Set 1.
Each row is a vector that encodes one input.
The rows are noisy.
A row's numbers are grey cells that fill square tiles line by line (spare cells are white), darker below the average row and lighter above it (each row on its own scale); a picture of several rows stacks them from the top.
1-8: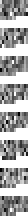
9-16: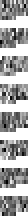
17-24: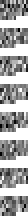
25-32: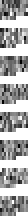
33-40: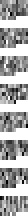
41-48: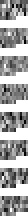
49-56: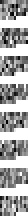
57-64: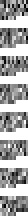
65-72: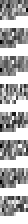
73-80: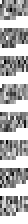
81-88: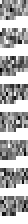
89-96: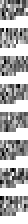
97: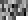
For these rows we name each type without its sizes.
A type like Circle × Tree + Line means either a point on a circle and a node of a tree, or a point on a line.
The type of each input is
Label.
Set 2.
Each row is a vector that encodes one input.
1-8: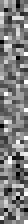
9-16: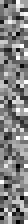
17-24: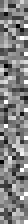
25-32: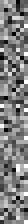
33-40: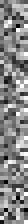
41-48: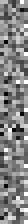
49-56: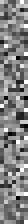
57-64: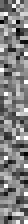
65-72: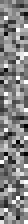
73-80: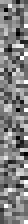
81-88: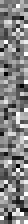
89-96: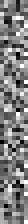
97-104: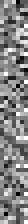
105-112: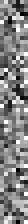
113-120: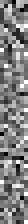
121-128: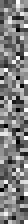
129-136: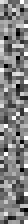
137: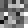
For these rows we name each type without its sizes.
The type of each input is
Bool × Bool × Bool.
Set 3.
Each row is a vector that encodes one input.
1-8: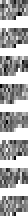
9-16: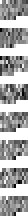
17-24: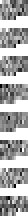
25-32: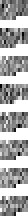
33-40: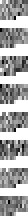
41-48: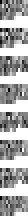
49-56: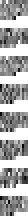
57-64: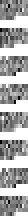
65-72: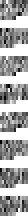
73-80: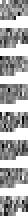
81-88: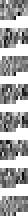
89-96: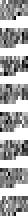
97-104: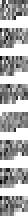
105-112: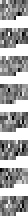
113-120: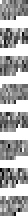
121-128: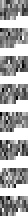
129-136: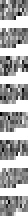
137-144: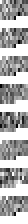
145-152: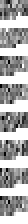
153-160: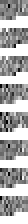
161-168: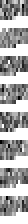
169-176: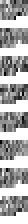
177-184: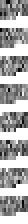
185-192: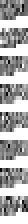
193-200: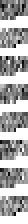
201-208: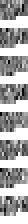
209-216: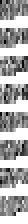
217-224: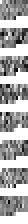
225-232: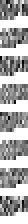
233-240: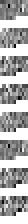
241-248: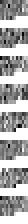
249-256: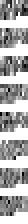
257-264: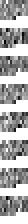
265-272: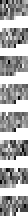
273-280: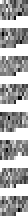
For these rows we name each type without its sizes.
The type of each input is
Line.
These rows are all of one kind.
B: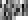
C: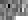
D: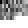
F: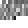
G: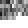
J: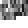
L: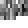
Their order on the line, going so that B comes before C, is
F, J, L, B, G, D, C.
